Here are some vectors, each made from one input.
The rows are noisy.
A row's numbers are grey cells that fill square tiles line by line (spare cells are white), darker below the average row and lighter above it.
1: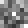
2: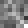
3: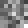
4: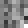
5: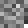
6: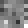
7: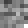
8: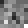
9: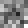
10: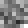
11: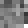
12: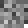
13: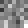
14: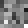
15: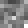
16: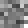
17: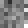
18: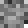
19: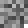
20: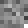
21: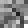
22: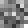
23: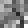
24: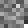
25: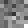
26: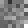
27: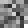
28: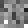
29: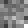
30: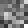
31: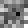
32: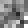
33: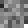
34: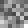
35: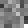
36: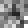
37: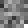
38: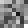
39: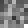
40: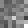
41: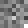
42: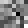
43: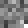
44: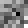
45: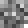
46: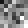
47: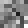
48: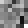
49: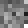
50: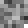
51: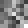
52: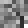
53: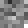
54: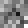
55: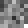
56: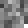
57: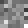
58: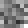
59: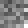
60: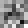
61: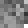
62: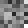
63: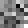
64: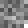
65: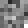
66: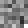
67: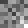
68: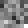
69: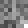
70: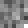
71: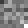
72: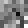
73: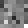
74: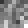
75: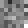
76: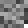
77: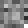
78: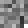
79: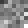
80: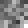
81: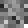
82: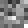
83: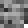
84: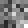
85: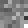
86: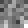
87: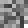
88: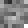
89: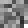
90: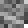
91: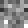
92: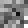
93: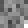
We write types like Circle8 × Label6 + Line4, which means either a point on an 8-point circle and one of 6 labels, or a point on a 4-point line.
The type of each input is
Line5 + List2(Line8).
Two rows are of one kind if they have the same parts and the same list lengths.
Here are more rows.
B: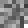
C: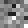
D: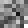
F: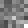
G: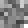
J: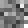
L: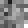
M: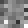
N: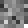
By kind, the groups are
B, D
C, F, L, M
G, J
N

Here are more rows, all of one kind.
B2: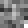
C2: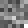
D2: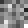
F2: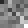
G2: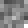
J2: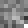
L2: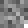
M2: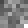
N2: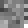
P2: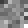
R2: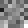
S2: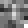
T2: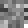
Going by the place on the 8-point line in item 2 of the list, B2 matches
C2 and R2.
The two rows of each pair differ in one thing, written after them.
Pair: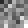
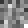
the place on the 8-point line in item 2 of the list
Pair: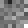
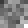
the place on the 8-point line in item 1 of the list
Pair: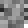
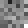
the place on the 8-point line in item 1 of the list
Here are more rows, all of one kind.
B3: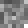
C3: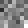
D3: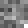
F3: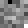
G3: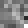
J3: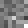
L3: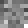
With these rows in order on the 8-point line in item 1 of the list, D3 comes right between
G3 and J3.
